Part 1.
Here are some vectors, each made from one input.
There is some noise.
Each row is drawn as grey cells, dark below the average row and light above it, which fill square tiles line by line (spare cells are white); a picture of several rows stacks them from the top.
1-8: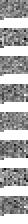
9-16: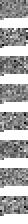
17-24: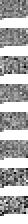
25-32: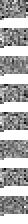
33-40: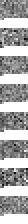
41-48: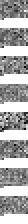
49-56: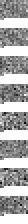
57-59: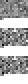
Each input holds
a point on a 4-point line, together with either a fixed value, or four true/false values.
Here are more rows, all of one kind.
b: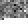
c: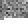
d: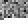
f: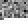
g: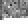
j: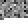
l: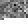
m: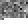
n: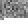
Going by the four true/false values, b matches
f, l and n.
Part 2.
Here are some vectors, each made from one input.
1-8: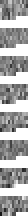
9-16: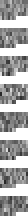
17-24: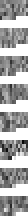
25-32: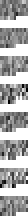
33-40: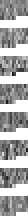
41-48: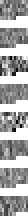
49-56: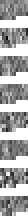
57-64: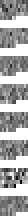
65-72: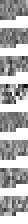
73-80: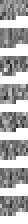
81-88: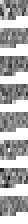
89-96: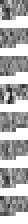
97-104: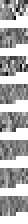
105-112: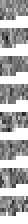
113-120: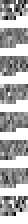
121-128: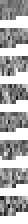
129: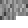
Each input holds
a list of up to two points on a 7-point line.
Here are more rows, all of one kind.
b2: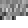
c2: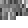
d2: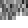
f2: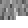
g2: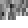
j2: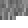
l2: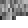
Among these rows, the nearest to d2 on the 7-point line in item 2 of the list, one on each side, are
j2 and l2.
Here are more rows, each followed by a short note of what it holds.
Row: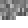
a list of one item
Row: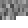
a list of two items
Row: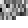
a list of one item
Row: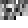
the empty list
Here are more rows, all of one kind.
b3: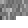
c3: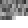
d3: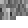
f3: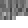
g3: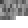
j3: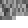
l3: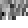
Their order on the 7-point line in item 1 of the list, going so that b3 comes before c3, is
l3, f3, d3, b3, j3, c3, g3.
